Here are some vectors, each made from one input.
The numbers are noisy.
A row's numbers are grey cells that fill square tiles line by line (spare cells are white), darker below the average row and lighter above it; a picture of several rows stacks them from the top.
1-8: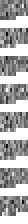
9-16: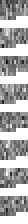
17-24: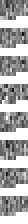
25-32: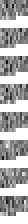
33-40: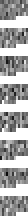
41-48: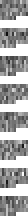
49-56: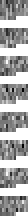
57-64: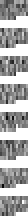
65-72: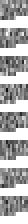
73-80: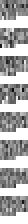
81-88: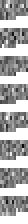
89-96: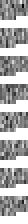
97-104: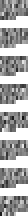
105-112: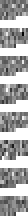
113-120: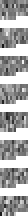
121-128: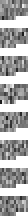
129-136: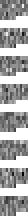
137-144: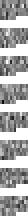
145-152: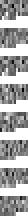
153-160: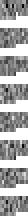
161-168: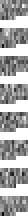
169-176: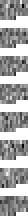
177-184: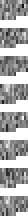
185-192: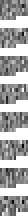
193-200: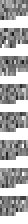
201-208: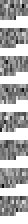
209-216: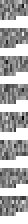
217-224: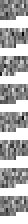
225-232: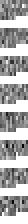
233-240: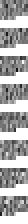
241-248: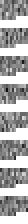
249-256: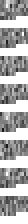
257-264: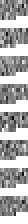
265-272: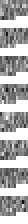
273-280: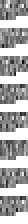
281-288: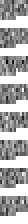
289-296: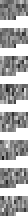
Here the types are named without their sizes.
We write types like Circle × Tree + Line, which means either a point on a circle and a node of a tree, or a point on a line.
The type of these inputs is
(Line + Tree) × Tree.
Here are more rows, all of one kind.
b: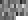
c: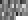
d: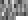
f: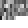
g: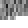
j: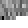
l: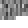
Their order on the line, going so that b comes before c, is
g, f, l, j, b, d, c.
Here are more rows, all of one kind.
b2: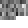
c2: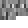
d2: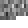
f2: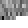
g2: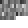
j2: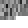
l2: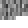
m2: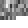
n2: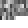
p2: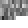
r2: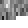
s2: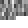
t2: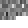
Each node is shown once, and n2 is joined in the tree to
m2.
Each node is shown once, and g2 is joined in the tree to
b2 and t2.
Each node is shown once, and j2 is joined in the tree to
l2.
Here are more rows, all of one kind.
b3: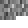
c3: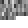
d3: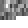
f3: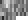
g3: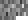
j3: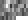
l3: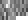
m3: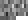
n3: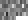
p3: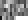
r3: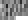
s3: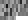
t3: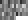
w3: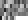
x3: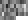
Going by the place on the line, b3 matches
d3, j3, m3 and s3.
